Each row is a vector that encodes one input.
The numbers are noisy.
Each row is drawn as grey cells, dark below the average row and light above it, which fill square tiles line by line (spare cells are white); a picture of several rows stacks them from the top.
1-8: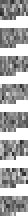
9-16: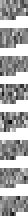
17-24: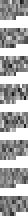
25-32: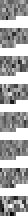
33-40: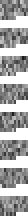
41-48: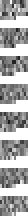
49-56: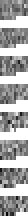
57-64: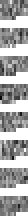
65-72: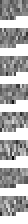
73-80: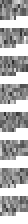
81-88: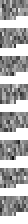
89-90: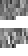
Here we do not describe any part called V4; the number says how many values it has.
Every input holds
either one of 5 labels and a value of V4, or a list of up to two points on a 5-point line.
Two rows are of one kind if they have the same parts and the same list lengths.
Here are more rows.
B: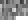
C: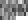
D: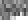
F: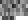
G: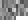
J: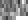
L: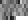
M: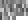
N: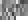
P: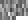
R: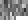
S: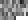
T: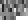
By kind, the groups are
B, G, N, S, T
C, D
F, J, L, R
M, P

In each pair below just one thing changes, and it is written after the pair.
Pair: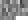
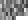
the label
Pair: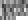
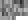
the value of V4
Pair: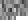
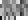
the label
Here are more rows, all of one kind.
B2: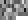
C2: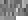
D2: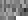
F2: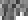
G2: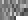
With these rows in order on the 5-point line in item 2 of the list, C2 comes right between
D2 and G2.
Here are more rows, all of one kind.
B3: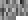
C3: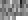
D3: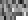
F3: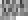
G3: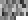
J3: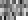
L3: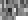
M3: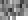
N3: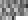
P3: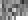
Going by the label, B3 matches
C3, F3 and L3.
